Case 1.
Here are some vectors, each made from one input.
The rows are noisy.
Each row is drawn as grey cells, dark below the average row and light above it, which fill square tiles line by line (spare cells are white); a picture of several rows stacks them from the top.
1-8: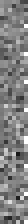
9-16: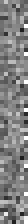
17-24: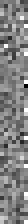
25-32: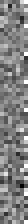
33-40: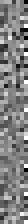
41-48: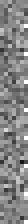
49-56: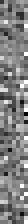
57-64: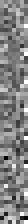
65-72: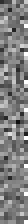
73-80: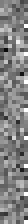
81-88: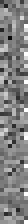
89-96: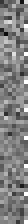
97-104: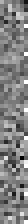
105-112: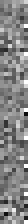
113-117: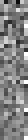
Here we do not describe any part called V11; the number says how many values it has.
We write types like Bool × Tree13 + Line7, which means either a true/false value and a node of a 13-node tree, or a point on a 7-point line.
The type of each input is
Line7 × Tree9 + V11.
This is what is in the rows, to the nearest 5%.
About 60% of them hold a point on a 7-point line and a node of a 9-node tree. The rest hold a value of V11.
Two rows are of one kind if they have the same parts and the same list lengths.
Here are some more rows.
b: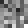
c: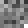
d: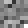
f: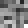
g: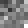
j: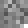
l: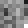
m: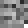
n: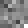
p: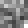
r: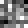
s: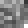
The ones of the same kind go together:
b, c, f, g, m, n, r
d, j, l, p, s

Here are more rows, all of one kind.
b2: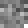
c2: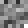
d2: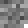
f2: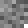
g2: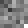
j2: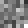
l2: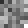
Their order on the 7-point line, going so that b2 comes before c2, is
l2, g2, d2, b2, f2, j2, c2.
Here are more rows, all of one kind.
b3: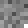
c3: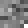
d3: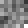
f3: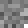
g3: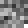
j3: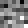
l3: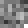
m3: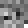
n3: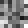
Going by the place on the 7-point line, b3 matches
f3, l3 and n3.
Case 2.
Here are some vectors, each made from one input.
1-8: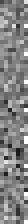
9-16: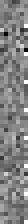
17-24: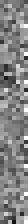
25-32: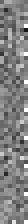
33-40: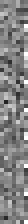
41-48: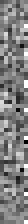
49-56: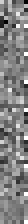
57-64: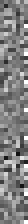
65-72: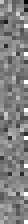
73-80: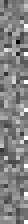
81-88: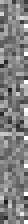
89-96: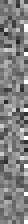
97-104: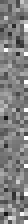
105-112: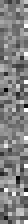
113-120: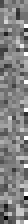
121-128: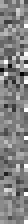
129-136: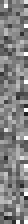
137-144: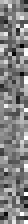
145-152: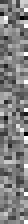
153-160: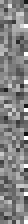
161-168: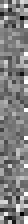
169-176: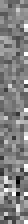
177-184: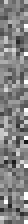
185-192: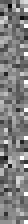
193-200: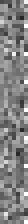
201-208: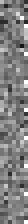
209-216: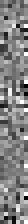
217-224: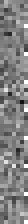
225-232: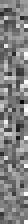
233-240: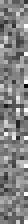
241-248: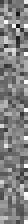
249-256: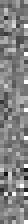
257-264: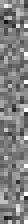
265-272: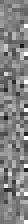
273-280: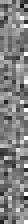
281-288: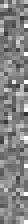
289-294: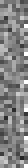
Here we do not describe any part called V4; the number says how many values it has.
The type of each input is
(Line9 + V4) × Tree14.
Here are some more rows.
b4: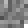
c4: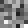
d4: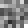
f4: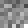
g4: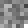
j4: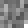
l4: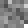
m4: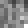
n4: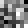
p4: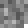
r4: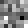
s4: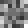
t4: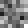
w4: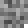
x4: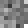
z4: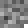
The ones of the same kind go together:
b4, d4, f4, g4, j4, m4, p4, s4, w4, x4, z4
c4, l4, n4, r4, t4

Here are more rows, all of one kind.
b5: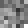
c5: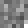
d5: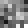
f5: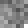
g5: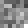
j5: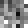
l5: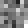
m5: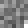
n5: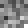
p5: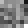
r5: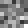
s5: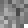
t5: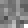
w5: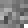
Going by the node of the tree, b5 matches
f5, j5 and s5.
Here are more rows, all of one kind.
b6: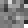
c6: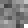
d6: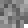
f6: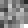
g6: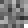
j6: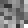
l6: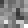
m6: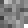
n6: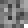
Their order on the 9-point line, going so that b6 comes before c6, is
f6, l6, m6, n6, g6, b6, j6, d6, c6.
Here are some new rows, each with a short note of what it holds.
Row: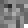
a point on a 9-point line and a node of a 14-node tree
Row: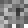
a node of a 14-node tree and a value of V4
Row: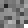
a point on a 9-point line and a node of a 14-node tree
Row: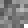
a point on a 9-point line and a node of a 14-node tree
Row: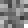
a node of a 14-node tree and a value of V4
